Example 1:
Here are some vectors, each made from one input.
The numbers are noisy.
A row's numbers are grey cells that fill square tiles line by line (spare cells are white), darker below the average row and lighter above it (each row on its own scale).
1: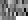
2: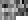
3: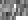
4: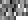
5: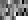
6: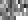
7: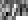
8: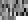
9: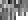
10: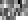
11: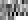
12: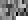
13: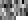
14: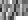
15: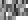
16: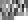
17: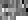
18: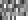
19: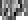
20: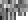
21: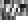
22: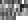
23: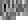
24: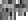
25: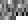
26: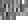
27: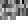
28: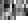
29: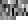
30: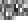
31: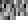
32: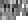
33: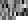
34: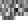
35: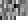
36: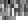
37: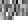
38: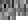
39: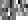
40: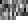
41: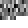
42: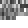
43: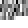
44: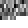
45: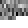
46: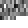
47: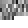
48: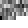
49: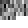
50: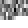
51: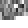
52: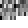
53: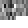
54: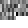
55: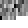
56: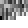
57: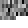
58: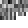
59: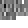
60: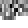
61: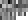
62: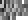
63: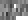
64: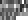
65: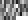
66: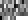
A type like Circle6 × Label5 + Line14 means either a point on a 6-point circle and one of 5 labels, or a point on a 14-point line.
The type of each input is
Line4 × (Tree9 + Unit).
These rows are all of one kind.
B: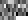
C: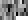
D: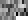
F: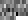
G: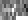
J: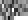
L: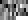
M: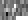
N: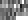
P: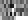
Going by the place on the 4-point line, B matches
C, D, F and L.
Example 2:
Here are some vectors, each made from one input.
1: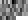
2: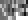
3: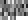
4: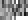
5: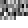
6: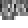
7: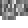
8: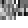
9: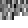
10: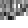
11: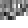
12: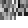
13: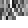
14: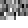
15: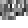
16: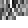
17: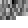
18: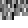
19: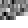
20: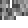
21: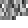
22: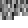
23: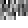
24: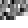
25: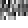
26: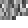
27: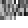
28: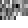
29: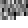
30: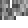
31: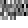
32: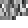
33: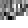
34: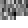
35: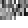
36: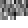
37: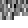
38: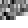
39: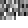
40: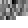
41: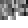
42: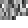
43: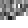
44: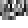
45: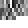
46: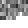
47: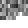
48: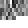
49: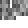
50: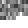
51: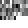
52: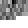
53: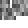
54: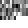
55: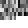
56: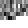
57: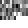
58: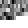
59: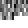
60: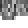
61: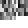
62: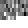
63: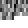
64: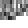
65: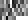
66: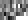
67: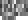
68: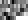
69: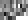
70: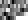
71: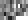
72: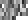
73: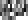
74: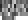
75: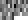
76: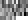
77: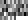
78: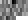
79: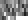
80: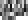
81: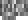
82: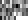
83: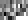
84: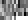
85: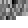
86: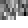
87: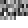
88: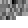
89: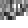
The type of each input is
Circle11 + Tree10 + Unit.
